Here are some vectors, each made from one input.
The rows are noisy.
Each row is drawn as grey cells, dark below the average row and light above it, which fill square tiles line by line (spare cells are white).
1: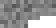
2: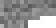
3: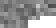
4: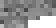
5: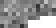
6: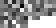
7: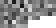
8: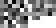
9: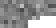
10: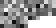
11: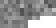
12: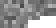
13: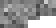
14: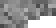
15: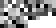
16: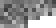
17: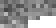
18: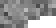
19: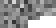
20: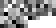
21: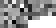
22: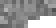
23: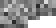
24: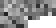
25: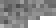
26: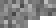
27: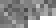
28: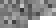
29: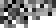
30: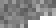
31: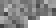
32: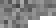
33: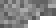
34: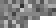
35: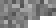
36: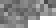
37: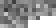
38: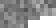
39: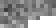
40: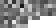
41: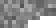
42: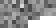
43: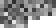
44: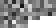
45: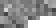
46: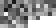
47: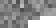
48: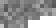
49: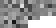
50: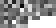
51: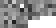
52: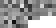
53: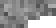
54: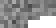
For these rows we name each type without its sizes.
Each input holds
either a point on a circle, or a point on a line.
